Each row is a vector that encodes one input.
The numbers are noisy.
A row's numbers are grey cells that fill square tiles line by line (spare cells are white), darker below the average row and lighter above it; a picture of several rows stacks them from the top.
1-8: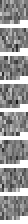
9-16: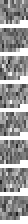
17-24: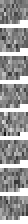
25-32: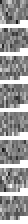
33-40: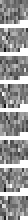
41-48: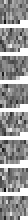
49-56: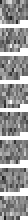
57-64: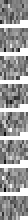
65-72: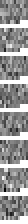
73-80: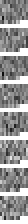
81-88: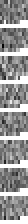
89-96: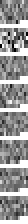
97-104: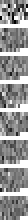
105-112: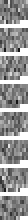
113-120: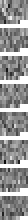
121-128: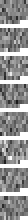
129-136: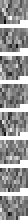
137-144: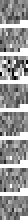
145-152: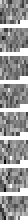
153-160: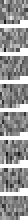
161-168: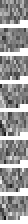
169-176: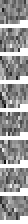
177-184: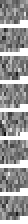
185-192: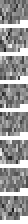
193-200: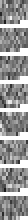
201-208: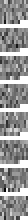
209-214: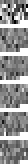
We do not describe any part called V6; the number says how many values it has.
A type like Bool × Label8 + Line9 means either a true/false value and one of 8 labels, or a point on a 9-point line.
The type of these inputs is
List2(Bool × V6).
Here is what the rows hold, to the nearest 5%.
All of them are lists of up to two items, each a true/false value and a value of V6: a few are empty, 35% hold one and 65% two.
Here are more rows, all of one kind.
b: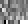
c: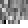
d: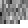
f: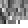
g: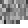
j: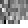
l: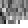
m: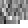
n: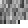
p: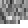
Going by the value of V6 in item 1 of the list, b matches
c, f, j and l.
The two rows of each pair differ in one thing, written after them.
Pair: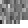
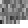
the true/false value in item 2 of the list
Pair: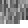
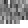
the true/false value in item 1 of the list
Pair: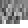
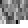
the value of V6 in item 1 of the list
